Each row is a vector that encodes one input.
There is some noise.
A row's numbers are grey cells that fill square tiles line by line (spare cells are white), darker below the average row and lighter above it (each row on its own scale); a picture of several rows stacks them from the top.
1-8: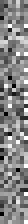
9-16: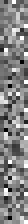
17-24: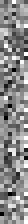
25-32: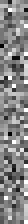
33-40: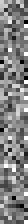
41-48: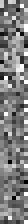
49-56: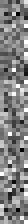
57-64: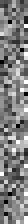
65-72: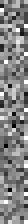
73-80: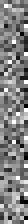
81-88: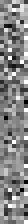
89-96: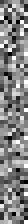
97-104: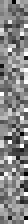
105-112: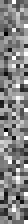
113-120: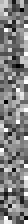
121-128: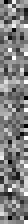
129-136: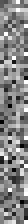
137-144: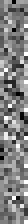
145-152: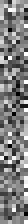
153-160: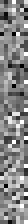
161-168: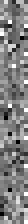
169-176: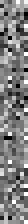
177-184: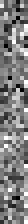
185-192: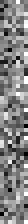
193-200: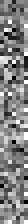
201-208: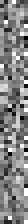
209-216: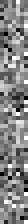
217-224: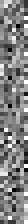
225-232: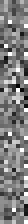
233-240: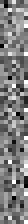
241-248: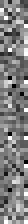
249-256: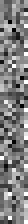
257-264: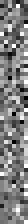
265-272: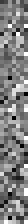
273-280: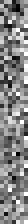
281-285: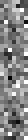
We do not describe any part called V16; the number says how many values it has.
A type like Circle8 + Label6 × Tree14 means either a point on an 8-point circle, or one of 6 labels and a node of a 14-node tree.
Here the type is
(Circle9 + Line11) × V16.
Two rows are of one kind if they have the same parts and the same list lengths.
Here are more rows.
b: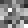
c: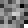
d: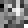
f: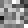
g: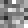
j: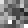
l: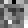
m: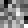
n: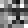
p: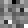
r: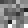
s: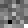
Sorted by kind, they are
b, c, d, f, g, m, r, s
j, l, n, p

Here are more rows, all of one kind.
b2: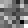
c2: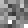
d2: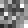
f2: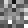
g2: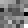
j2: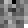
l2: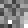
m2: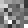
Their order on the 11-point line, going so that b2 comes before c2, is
g2, b2, m2, c2, d2, l2, j2, f2.
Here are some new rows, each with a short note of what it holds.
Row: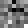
a point on an 11-point line and a value of V16
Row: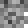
a point on a 9-point circle and a value of V16
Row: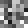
a point on a 9-point circle and a value of V16
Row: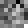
a point on a 9-point circle and a value of V16
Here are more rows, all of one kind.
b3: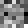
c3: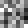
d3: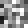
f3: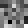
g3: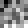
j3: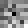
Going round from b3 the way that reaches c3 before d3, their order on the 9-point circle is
b3, c3, f3, g3, j3, d3.
